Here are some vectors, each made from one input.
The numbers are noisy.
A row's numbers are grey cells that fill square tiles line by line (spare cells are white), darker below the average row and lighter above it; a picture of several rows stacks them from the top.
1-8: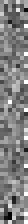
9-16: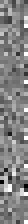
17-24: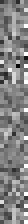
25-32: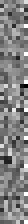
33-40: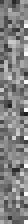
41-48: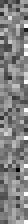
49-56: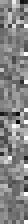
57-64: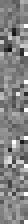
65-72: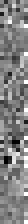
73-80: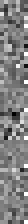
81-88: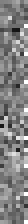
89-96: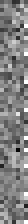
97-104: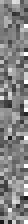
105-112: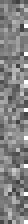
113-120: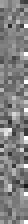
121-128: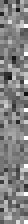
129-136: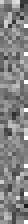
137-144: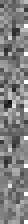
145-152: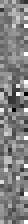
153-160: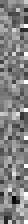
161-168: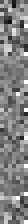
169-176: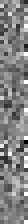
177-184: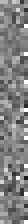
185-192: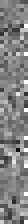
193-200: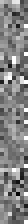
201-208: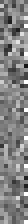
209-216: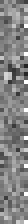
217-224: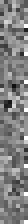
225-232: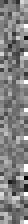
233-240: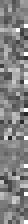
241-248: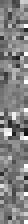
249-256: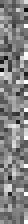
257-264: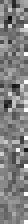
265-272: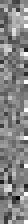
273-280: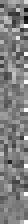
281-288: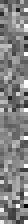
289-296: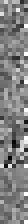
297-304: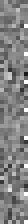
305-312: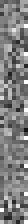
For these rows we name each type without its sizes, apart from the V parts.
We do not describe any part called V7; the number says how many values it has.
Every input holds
either a point on a circle, or a fixed value, or a true/false value and a value of V7.
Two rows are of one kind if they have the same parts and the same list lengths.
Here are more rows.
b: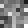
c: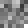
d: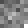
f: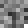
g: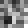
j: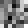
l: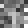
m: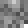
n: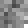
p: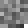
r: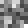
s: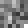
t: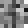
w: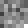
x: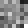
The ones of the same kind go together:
b, c, d, g, j, l, m, r, s, w
f, p, x
n, t

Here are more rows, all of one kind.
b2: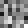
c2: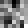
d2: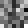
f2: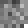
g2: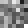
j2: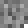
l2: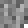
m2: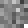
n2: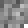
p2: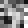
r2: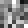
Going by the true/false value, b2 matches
c2, d2, f2 and j2.
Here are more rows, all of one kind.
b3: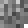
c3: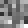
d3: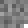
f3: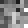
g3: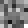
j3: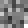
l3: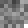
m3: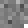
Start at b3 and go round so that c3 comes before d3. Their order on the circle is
b3, c3, d3, f3, j3, l3, g3, m3.
